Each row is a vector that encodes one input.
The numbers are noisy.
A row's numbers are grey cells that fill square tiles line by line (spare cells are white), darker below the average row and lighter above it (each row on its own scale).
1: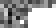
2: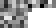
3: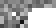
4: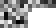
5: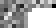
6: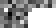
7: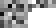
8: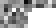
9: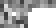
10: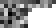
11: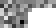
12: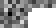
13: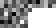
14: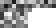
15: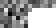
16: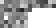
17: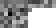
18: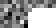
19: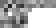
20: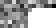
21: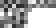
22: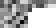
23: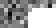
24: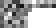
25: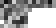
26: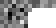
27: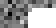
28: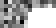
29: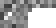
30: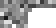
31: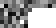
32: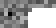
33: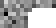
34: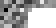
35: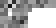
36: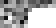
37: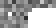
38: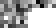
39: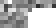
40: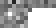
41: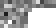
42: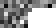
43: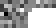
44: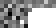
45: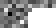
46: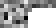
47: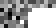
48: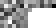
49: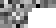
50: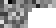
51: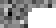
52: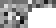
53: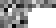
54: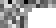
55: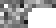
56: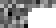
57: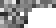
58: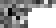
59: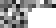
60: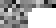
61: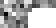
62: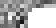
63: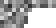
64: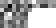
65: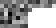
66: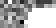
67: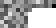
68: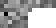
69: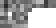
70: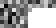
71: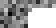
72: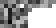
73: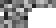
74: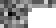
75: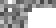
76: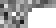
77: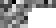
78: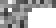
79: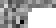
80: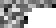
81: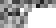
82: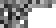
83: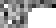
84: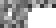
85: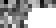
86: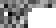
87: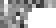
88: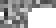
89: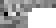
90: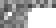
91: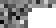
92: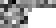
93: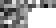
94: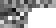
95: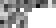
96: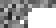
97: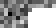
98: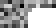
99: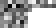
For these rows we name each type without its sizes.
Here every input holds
a point on a line, together with either a fixed value, or two labels.
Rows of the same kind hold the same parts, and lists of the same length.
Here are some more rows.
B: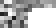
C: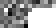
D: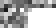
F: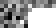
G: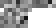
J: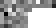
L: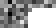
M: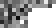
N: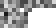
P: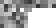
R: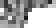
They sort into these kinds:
B, D, G, J, N, P, R
C, F, L, M

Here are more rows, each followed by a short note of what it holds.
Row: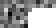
a point on a line
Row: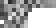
two labels and a point on a line
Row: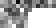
two labels and a point on a line
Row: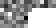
two labels and a point on a line
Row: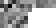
two labels and a point on a line
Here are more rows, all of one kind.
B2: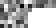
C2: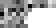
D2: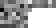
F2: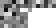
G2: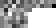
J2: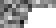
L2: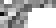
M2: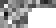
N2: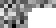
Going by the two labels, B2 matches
C2 and D2.
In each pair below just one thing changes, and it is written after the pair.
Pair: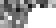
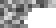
one of the two labels
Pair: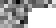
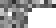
the place on the line
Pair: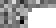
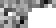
one of the two labels
